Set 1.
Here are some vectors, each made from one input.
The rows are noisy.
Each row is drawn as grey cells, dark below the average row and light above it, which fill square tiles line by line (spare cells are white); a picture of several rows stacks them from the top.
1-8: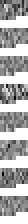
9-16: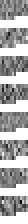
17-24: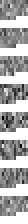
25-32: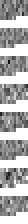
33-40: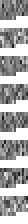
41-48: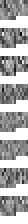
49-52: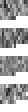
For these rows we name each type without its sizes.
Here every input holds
either a point on a line, or a node of a tree.
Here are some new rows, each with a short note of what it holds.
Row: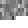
a node of a tree
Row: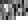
a point on a line
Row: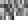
a node of a tree
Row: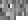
a node of a tree
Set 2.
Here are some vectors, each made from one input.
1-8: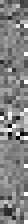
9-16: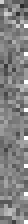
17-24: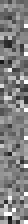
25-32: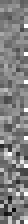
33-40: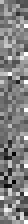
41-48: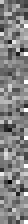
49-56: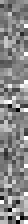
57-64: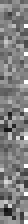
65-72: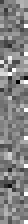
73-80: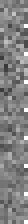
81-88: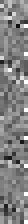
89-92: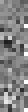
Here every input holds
either a point on an 8-point line, or a point on an 11-point line.
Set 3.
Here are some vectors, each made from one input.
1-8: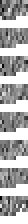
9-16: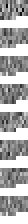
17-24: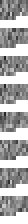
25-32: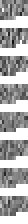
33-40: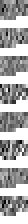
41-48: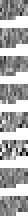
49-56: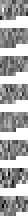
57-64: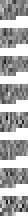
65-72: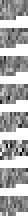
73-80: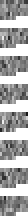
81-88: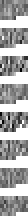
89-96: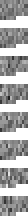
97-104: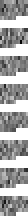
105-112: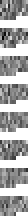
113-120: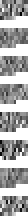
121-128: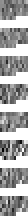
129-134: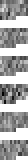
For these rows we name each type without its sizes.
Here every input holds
either a label, or a point on each of two lines.
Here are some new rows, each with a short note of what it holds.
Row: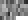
a point on each of two lines
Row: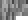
a point on each of two lines
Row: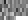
a label
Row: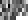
a point on each of two lines
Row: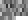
a label
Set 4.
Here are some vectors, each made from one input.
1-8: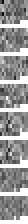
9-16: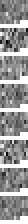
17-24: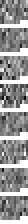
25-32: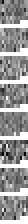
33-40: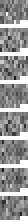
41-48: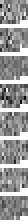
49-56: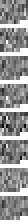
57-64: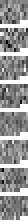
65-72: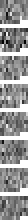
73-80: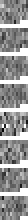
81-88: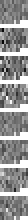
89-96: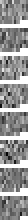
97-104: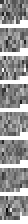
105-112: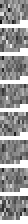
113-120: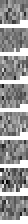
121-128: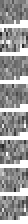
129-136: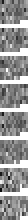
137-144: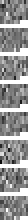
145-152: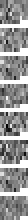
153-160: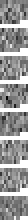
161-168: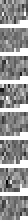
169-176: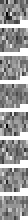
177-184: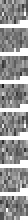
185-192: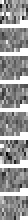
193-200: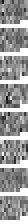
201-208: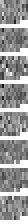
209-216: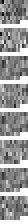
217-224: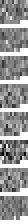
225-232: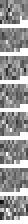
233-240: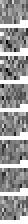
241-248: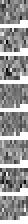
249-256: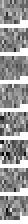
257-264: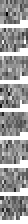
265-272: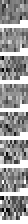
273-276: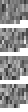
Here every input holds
either a point on an 8-point line, or a point on an 11-point line.
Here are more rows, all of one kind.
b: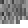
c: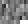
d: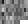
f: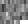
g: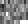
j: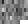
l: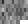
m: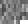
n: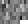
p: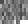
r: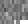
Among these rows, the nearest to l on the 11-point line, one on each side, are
b and j.
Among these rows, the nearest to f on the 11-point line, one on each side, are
g and m.
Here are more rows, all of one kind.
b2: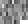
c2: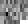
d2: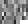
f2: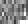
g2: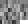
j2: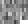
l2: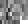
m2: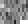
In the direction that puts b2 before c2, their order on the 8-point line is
f2, d2, m2, b2, j2, c2, g2, l2.
